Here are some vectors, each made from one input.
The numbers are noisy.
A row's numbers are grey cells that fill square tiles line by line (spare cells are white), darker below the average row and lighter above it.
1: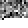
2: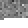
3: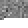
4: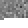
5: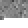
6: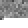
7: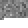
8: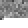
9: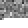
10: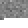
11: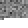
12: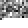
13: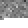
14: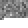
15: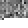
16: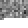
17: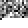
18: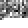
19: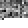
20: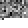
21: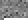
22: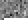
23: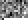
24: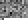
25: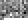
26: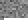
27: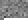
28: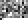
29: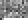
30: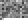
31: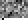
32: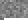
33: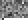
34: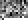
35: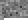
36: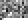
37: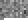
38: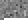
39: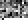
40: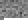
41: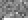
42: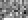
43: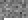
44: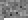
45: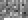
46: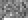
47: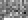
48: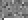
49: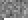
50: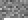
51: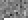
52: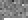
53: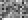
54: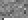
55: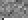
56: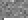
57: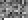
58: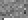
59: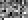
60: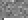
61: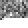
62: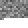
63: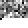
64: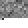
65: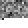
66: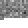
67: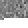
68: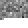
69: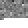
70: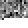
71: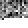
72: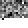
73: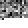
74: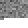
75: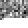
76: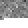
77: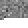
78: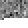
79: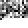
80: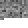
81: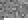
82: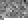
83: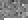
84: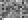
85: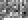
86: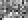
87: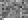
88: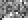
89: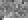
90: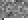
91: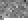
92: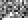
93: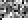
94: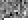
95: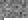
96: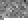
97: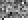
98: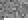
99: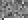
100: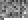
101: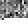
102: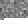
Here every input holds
a node of a 16-node tree.
